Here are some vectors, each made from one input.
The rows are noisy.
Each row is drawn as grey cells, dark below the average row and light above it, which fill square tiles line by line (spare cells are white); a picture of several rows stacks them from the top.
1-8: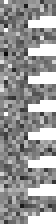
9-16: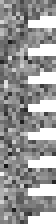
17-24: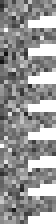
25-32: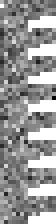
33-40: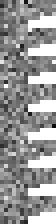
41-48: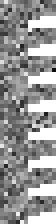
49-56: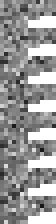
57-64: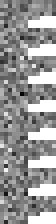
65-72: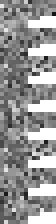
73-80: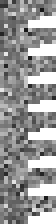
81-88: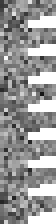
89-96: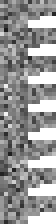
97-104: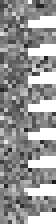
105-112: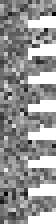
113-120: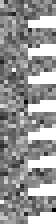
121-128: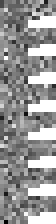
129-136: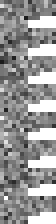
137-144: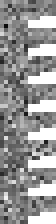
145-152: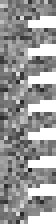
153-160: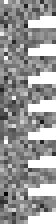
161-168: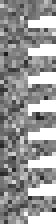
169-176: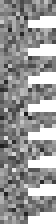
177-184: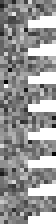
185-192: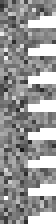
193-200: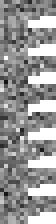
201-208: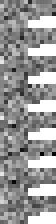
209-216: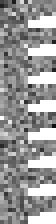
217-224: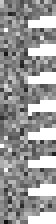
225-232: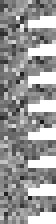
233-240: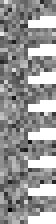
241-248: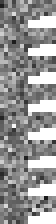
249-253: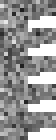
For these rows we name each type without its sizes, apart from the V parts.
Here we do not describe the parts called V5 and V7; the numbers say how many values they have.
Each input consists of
either a point on a line and a value of V7, or a list of items, each a label and a value of V5.
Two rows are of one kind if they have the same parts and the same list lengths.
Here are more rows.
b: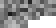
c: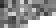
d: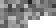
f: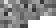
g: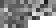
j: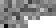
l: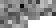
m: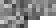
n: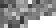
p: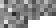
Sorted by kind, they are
b, d, j, l
c, n
f
g
m, p

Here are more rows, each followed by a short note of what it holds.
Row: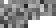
a list of one item
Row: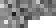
a list of two items
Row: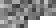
a list of two items
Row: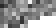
a point on a line and a value of V7
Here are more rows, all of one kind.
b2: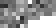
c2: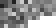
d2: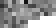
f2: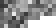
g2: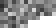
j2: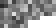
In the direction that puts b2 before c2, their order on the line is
b2, f2, j2, c2, g2, d2.
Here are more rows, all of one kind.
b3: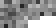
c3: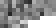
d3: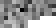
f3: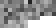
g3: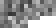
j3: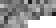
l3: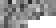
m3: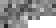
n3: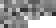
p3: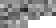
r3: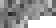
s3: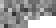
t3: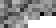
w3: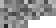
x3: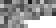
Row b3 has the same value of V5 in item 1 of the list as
m3, p3, r3 and t3.
